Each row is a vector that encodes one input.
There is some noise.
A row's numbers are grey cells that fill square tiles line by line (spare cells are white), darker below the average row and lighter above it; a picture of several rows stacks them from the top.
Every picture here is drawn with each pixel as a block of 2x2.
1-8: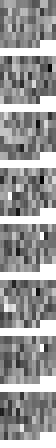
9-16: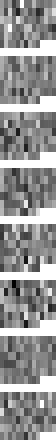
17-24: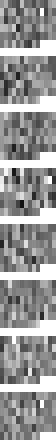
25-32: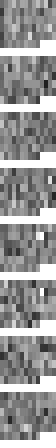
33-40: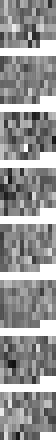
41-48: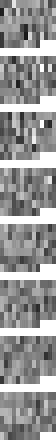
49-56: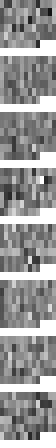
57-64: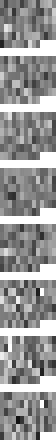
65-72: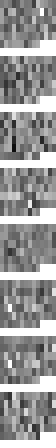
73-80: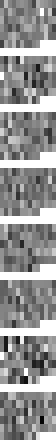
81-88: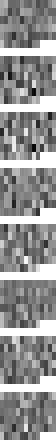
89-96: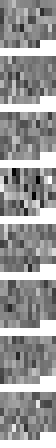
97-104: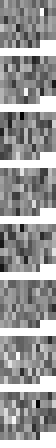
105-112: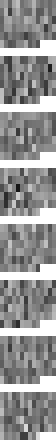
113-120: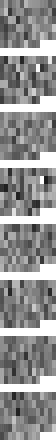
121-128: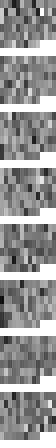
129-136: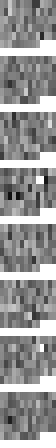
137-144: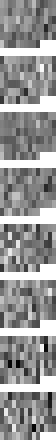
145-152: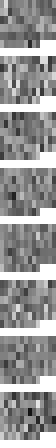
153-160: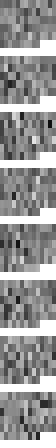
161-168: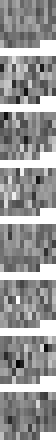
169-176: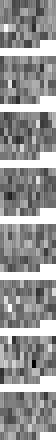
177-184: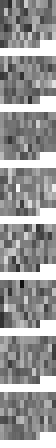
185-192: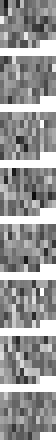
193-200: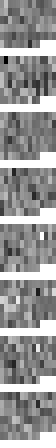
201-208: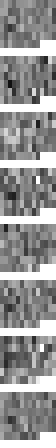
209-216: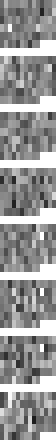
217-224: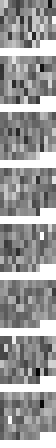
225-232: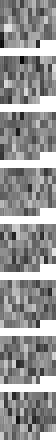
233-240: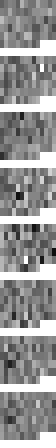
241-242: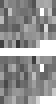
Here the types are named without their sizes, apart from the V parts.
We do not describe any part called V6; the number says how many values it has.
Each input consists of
a label, together with either three true/false values, or a value of V6.
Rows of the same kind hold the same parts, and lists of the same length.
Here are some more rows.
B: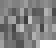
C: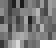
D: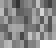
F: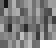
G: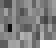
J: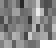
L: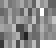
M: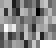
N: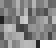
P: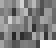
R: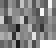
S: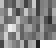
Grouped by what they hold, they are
B, C, D, F, G, J, R
L, M, N, P, S

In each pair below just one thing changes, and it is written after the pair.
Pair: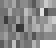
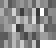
the value of V6
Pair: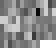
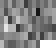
the label
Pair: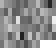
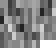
the label
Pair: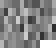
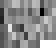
the label
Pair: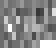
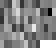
the label
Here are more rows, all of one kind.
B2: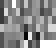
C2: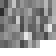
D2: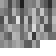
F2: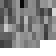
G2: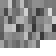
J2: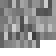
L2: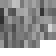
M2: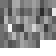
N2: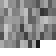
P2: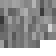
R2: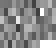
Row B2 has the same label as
C2 and J2.
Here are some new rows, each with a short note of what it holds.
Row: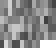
a label and three true/false values
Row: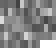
a label and three true/false values
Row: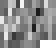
a label and a value of V6
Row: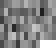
a label and three true/false values
